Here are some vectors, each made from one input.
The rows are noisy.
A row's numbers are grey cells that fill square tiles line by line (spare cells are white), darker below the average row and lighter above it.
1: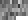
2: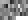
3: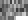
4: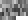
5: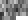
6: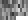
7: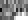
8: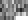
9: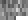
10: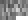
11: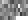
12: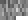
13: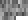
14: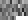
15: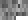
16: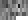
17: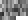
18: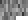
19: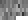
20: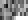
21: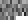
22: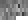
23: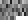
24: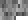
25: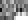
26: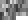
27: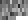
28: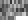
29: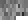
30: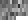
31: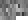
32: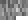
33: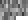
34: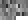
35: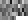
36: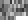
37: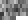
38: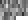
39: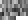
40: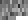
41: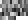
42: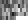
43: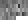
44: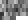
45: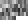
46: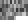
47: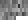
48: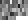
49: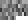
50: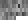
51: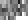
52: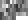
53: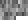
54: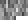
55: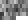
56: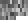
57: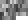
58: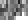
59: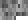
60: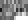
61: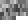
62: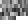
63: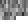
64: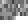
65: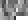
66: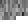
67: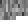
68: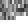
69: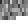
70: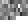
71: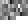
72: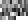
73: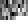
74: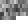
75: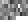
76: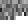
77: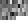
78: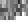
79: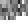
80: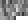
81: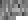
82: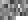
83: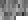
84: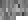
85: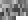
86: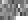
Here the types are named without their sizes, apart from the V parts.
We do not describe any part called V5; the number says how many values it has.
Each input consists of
either a point on a line and a true/false value, or a value of V5.
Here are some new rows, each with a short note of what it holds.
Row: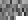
a value of V5
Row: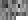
a point on a line and a true/false value
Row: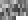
a value of V5
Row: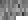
a point on a line and a true/false value
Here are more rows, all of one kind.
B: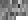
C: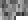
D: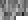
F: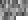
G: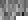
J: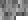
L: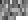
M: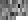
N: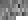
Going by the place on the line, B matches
C, F and J.
